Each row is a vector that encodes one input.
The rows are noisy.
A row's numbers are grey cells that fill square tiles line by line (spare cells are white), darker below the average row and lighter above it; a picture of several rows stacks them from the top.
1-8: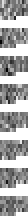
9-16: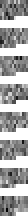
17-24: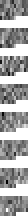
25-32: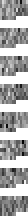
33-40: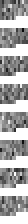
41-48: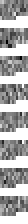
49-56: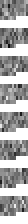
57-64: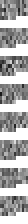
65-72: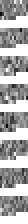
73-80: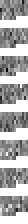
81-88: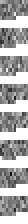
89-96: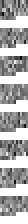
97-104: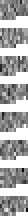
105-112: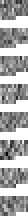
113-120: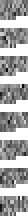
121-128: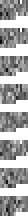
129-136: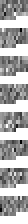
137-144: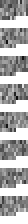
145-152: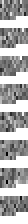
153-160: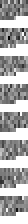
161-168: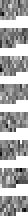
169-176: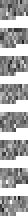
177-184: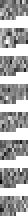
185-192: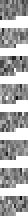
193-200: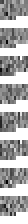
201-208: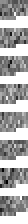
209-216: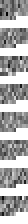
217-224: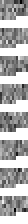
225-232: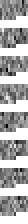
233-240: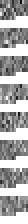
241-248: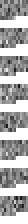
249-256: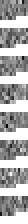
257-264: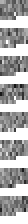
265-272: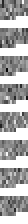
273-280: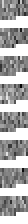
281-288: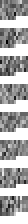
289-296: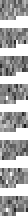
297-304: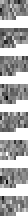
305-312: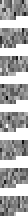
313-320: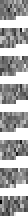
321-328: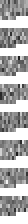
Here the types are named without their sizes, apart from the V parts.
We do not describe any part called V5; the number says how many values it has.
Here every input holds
a point on a line, together with either a node of a tree, or a value of V5.
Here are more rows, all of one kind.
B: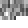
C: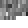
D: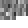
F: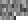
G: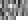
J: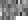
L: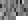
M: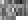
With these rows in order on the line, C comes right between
D and L.
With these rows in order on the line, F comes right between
B and D.
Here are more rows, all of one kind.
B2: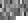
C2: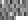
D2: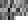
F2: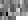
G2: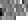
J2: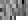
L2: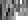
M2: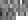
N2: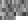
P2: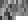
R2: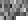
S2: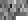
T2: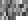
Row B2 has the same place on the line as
C2 and D2.
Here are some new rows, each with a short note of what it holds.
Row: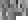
a point on a line and a node of a tree
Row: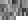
a point on a line and a node of a tree
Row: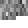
a point on a line and a node of a tree
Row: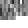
a point on a line and a value of V5
